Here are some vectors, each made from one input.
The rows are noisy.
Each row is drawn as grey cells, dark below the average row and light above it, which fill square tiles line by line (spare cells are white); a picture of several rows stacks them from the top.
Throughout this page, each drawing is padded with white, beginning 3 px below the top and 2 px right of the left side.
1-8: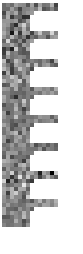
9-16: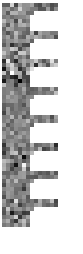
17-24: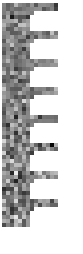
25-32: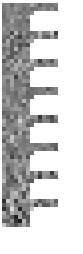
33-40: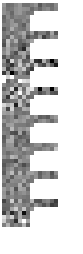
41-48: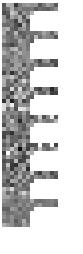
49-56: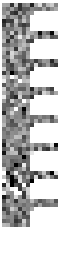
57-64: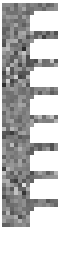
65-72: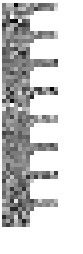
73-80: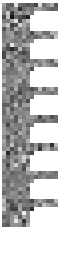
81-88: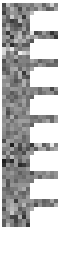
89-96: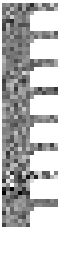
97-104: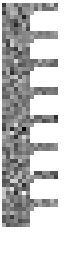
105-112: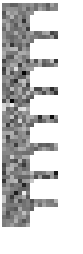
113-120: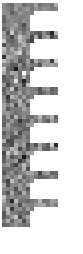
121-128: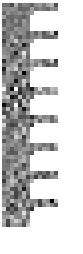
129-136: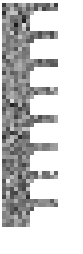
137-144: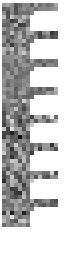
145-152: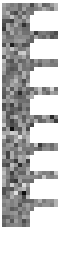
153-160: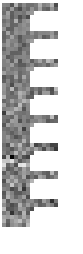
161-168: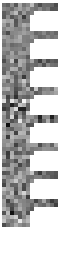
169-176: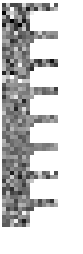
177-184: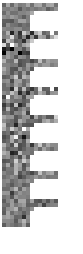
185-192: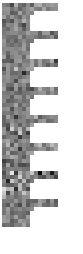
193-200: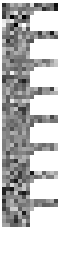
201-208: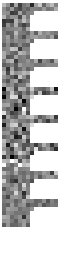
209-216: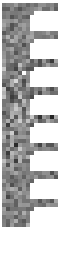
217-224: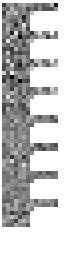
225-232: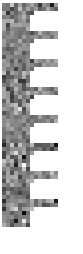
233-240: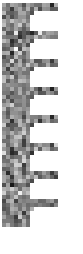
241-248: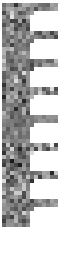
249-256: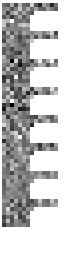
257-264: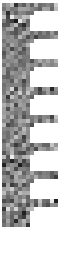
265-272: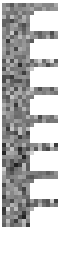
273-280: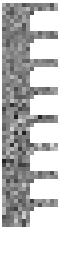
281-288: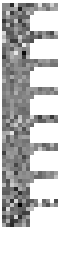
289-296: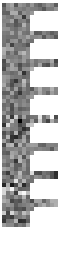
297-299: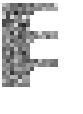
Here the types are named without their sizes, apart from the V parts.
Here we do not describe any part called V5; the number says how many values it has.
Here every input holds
a point on a line and a value of V5, together with a list of points on a circle.
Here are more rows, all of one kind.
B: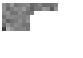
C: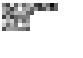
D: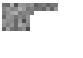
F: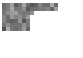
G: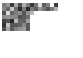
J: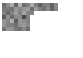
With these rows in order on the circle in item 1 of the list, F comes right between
D and G.
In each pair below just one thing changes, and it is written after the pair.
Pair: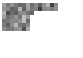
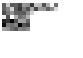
the place on the line
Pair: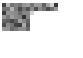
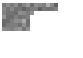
the place on the circle in item 1 of the list
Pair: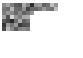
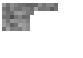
the place on the line
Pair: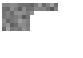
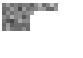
the place on the circle in item 1 of the list
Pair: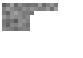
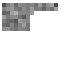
the value of V5
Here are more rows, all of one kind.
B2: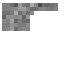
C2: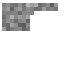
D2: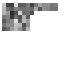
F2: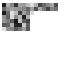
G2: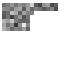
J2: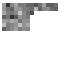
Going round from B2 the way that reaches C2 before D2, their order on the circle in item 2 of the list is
B2, C2, D2, J2, G2, F2.
